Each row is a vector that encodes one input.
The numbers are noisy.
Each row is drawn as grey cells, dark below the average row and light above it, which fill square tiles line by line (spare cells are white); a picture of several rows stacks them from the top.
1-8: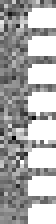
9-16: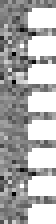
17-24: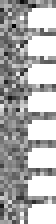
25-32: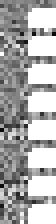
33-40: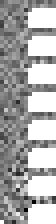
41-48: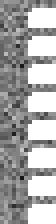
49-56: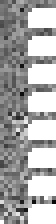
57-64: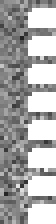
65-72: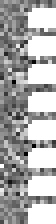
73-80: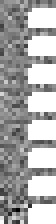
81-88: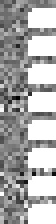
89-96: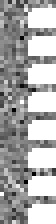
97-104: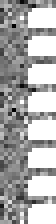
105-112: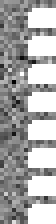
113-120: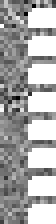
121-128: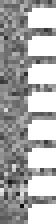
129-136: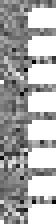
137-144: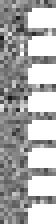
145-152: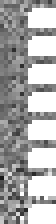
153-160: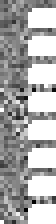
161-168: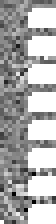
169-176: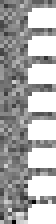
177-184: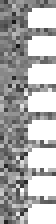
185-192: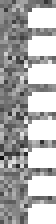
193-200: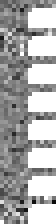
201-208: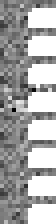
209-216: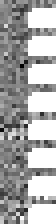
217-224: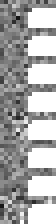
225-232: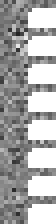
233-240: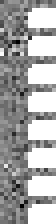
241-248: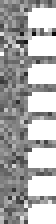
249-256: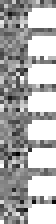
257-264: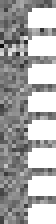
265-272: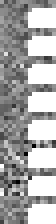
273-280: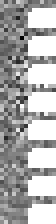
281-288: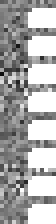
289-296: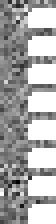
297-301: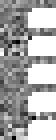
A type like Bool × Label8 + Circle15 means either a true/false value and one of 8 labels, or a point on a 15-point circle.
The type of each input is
Line12 + Line13 × (Tree13 + Unit).
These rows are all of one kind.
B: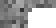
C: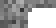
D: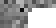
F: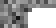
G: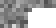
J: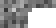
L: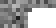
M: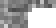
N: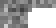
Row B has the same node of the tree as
C and G.
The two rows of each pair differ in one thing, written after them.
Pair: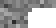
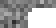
the place on the 13-point line
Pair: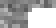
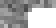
the node of the tree
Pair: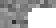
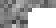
the node of the tree
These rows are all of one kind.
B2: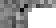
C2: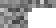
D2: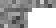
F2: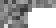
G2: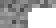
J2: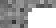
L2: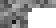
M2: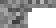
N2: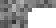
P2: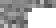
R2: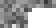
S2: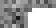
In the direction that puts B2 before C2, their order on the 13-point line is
B2, N2, J2, L2, G2, R2, P2, C2, D2, S2, M2, F2.
